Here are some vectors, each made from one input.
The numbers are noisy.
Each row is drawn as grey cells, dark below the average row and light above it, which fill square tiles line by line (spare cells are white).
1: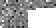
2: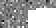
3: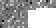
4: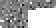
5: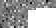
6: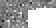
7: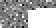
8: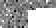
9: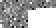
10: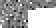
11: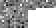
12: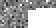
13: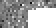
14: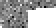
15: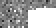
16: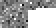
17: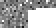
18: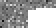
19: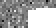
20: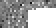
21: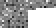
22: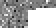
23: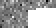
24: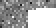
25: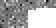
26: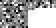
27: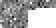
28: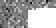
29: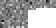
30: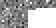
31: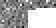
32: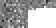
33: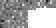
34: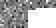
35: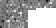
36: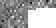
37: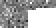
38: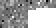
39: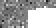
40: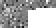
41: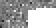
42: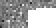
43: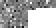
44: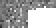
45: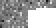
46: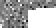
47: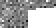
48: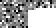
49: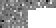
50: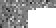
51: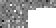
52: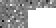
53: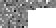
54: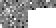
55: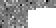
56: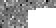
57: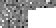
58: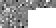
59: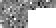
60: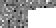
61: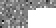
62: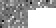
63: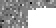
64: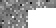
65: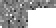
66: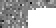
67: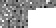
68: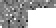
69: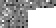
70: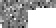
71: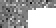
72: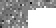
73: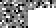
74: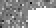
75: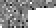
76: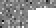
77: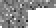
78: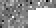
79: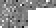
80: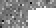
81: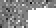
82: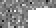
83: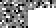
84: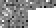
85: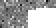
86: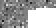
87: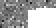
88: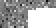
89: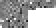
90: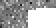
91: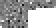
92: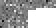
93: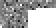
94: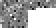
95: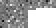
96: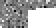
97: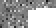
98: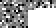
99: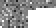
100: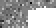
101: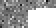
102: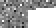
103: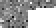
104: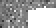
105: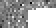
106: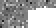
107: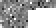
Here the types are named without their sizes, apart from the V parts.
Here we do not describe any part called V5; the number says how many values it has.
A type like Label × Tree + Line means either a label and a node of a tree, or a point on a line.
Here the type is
List(Circle × V5).
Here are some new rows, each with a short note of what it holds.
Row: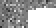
a list of one item
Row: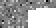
a list of one item
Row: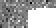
a list of one item
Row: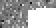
a list of one item
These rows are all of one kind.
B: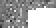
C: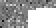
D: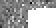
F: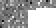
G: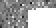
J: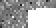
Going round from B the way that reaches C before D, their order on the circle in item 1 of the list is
B, C, F, J, G, D.
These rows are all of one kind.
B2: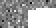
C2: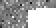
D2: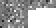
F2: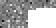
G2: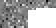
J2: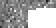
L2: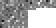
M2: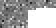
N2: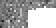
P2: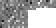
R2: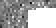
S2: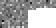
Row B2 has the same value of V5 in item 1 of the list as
F2 and S2.
